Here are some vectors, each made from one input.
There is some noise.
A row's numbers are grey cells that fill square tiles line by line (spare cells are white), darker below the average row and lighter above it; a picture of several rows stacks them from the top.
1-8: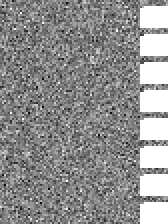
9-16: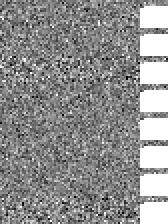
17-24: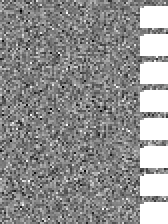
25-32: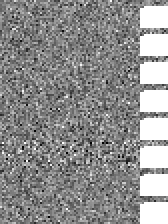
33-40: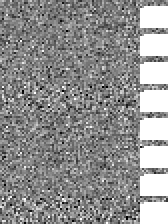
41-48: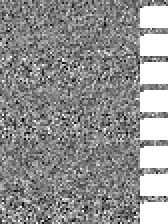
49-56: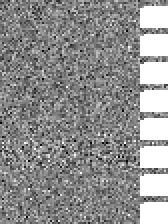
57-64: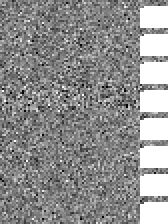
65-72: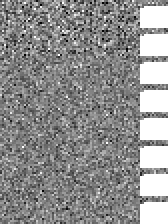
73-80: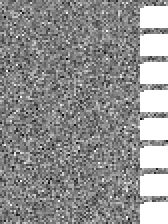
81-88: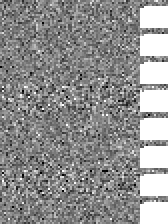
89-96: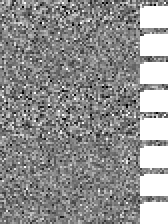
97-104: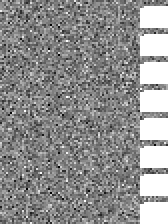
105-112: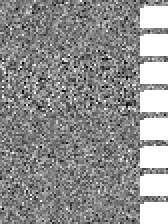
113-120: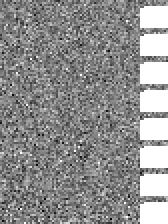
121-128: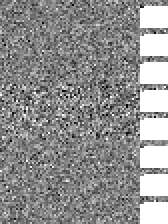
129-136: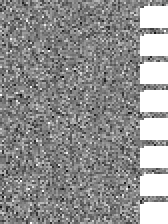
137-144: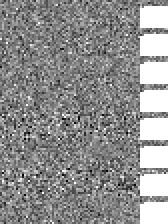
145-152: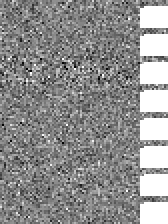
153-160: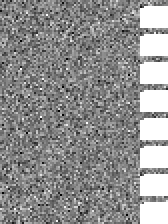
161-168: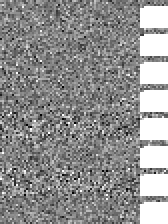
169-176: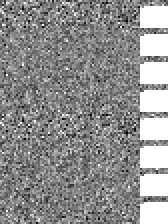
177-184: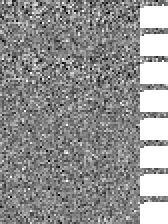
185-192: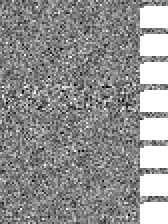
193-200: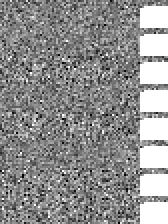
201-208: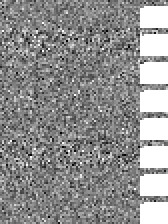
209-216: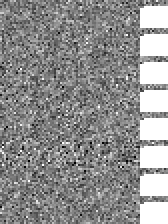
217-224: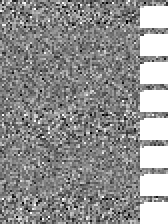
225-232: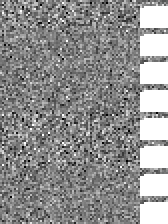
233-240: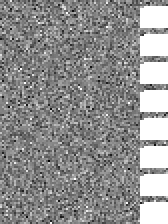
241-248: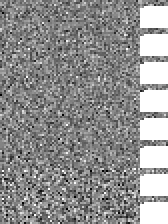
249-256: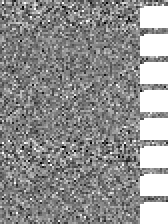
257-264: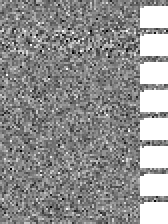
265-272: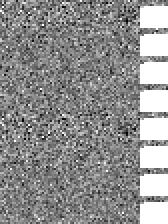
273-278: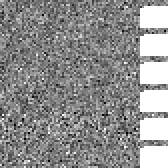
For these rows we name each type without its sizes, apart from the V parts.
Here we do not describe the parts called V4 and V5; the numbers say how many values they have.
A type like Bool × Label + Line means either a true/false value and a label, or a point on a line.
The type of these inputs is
Bool × (Line × V5 + V4) × (Tree × Tree + Unit).
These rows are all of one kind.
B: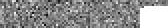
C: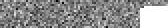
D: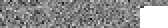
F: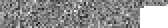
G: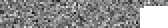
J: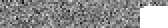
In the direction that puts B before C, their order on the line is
J, F, G, B, D, C.
